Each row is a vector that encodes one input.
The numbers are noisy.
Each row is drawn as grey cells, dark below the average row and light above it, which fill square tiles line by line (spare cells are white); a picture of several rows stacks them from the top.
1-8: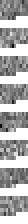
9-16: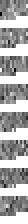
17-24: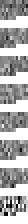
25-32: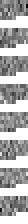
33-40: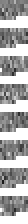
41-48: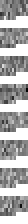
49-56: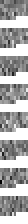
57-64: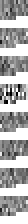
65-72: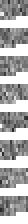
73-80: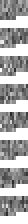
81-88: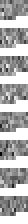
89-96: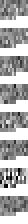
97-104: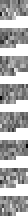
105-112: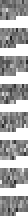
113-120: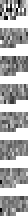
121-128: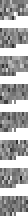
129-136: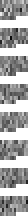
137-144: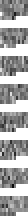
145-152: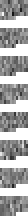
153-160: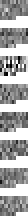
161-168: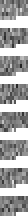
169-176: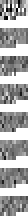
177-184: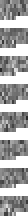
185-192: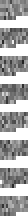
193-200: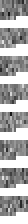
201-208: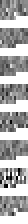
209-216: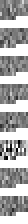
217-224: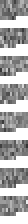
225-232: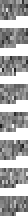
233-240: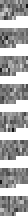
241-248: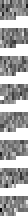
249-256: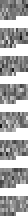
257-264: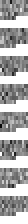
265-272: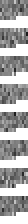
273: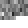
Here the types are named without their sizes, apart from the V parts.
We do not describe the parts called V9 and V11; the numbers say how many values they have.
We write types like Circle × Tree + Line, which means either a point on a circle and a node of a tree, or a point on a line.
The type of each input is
Bool × Label × Label × V9 × V11 + Unit.
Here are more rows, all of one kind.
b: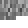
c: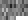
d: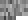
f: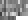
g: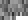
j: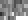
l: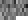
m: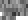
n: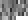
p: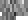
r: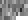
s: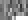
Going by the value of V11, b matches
f, p and r.
